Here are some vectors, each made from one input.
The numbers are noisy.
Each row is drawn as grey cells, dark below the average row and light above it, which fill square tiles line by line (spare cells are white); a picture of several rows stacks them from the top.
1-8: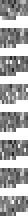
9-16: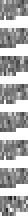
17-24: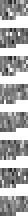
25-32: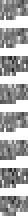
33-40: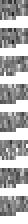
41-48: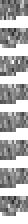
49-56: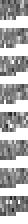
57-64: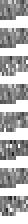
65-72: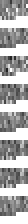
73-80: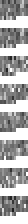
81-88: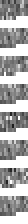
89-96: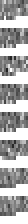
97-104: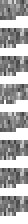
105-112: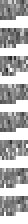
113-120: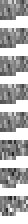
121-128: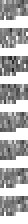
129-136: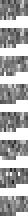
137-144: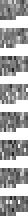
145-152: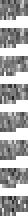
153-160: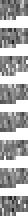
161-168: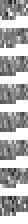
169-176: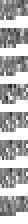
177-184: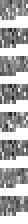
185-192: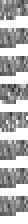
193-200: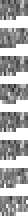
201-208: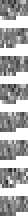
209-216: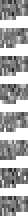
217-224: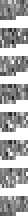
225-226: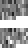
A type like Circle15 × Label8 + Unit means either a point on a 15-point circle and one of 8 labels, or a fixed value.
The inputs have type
Circle10.
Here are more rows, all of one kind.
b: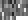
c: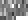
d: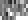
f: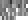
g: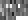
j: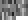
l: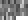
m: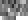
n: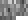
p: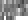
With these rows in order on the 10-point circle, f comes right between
d and p.
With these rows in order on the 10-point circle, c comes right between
g and n.
